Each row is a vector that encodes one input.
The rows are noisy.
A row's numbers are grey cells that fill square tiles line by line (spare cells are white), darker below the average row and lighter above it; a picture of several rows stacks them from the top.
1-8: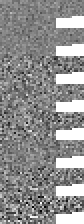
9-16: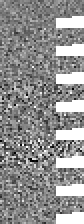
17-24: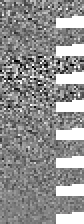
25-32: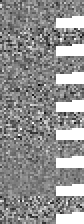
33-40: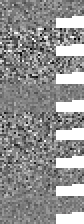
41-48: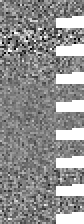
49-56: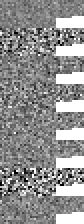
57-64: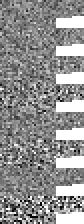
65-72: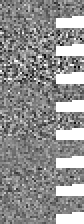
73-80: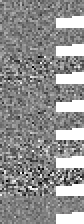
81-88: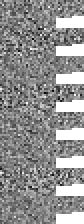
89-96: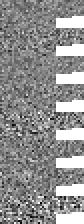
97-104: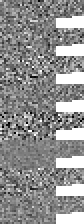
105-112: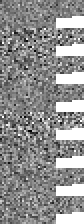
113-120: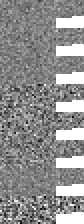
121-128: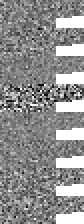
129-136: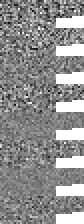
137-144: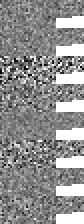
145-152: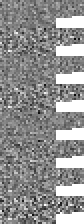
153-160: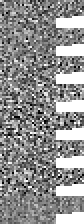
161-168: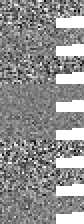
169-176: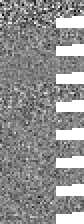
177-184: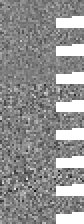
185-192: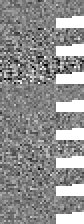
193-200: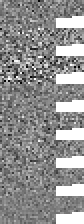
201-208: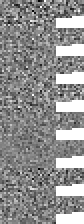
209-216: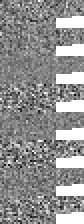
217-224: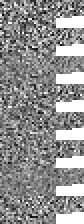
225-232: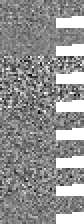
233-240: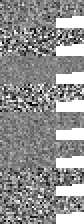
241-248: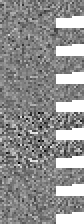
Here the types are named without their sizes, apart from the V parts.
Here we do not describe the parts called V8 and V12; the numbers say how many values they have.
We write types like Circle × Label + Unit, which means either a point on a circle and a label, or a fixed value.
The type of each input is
Circle × V8 × V12 + List(Line).
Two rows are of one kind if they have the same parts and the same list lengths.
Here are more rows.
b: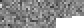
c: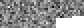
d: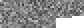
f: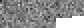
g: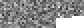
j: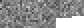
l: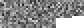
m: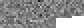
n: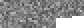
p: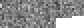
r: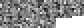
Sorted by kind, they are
b, j, p, r
c
d, g, l, m, n
f

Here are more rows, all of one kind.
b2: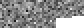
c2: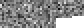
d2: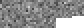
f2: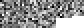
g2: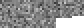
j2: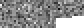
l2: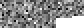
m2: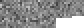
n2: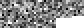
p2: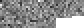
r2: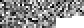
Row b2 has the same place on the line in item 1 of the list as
d2 and g2.
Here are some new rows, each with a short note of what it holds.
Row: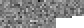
a point on a circle, a value of V8 and a value of V12
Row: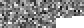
a point on a circle, a value of V8 and a value of V12
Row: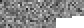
a list of one item
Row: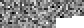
the empty list
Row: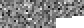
a list of two items
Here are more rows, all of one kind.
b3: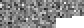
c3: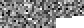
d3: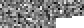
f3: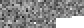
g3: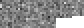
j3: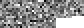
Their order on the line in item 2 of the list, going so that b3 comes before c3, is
b3, d3, g3, j3, c3, f3.
